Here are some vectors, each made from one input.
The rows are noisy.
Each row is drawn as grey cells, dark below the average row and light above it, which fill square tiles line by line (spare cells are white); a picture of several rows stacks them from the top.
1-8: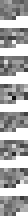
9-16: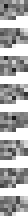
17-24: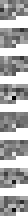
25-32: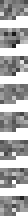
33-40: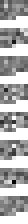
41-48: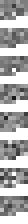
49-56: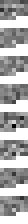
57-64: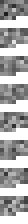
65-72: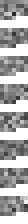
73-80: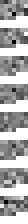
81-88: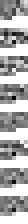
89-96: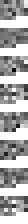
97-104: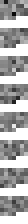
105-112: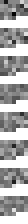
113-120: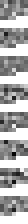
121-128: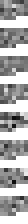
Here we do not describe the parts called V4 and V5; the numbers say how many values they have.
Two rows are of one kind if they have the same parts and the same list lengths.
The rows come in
3 kinds.
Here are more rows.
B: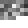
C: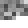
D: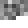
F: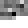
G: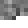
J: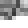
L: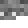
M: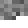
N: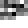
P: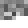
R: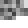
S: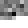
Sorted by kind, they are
B, F, N, S
C, J, P, R
D, G, L, M

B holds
a value of V4.
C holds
a node of a 7-node tree and a value of V4.
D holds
three true/false values and a value of V5.
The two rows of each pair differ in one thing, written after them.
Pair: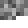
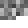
one of the three true/false values
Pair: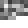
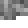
the value of V5
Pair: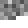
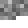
one of the three true/false values
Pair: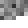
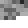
the value of V5
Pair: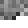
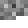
the value of V5
